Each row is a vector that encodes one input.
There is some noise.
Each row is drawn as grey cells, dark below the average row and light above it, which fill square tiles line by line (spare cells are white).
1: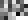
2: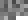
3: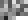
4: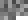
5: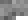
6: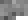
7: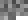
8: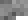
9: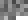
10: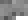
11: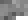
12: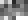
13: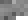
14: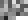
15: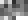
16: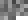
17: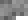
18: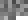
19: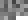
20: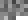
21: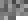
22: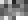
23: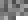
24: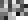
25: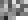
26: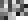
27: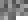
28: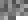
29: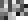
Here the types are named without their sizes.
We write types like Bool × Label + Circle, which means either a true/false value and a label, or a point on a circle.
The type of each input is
Line.
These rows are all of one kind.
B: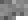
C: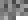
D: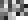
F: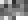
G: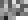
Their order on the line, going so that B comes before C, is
D, G, B, C, F.
